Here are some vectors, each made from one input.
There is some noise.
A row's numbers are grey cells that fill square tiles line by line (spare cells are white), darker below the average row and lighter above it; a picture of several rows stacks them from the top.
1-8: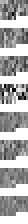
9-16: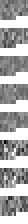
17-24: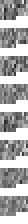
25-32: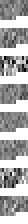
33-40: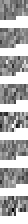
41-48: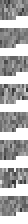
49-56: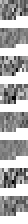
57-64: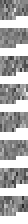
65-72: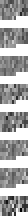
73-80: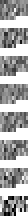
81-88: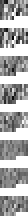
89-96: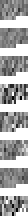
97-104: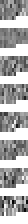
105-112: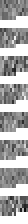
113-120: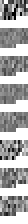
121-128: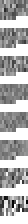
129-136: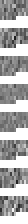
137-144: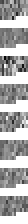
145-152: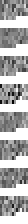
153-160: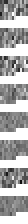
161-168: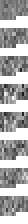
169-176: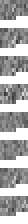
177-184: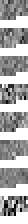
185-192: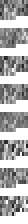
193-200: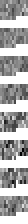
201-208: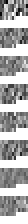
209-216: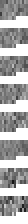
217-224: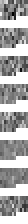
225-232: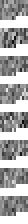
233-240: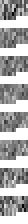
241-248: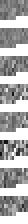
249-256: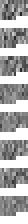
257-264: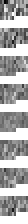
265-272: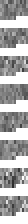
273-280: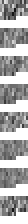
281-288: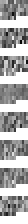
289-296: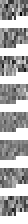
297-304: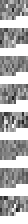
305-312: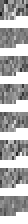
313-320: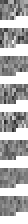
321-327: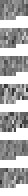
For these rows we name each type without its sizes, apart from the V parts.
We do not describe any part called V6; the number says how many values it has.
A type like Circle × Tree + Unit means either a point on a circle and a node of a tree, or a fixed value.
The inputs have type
List(Bool × (Line + V6)).
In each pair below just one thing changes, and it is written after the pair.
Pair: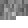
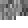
the true/false value in item 1 of the list
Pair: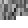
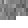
the true/false value in item 1 of the list
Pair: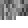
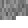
the true/false value in item 2 of the list
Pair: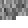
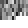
the true/false value in item 1 of the list
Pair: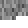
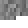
the true/false value in item 1 of the list
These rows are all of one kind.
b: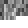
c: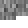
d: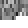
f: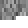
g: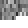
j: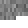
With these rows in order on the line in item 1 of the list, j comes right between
c and g.
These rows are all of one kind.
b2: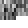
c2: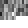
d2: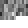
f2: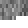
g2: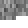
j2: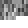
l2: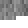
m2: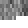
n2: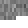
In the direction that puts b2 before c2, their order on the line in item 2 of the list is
g2, m2, j2, b2, c2, d2, n2, l2, f2.
